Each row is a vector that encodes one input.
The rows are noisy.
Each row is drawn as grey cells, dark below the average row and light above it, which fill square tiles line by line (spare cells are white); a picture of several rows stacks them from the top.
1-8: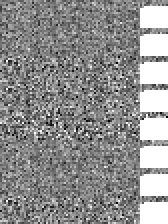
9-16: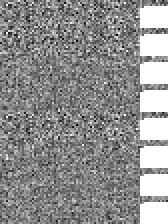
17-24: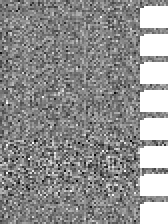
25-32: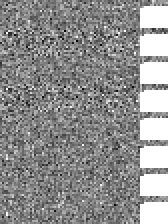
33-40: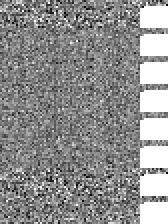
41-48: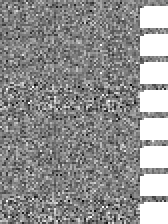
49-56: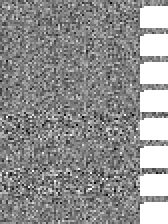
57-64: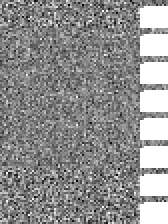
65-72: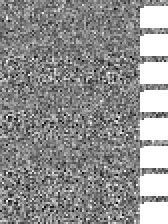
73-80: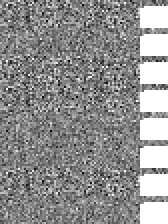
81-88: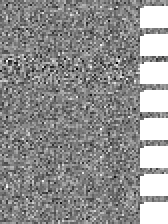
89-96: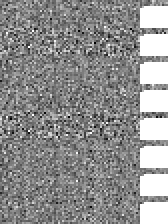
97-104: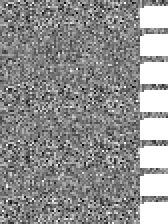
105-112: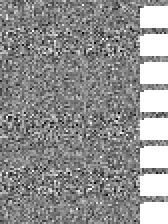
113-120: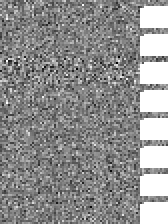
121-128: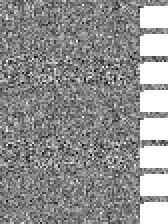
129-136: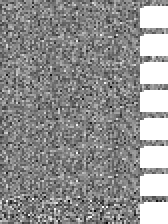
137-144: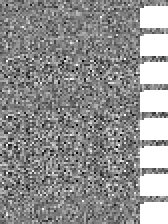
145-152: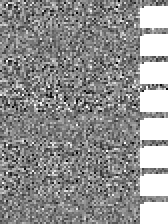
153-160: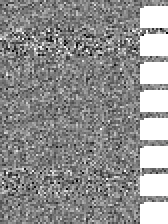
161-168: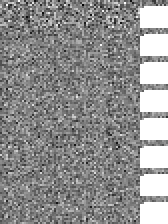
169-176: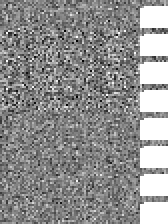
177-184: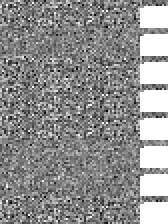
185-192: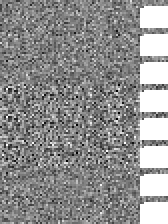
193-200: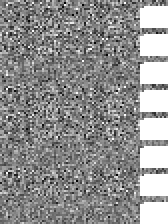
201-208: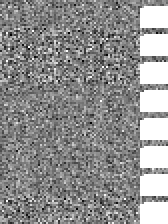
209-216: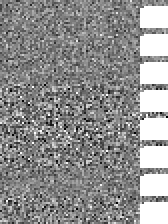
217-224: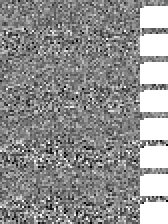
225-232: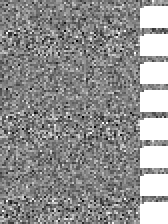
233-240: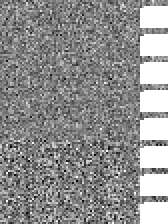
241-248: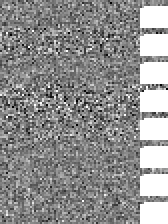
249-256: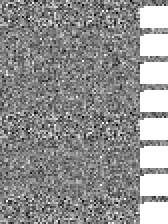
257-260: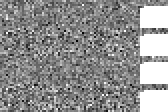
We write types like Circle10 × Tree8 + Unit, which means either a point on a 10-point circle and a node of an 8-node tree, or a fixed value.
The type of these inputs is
List3(Line8) + Tree13.
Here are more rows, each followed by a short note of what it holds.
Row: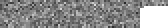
a list of three items
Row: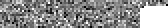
the empty list
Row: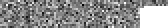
a node of a 13-node tree
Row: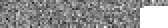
a list of three items
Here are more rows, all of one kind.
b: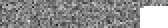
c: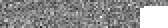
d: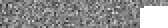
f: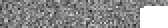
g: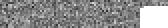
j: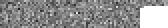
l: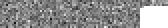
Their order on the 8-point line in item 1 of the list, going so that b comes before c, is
l, b, g, c, d, f, j.
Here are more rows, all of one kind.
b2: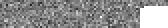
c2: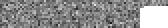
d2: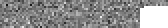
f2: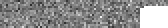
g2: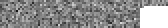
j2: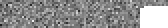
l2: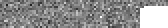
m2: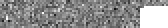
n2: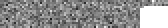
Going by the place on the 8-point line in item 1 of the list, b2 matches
d2, f2 and l2.
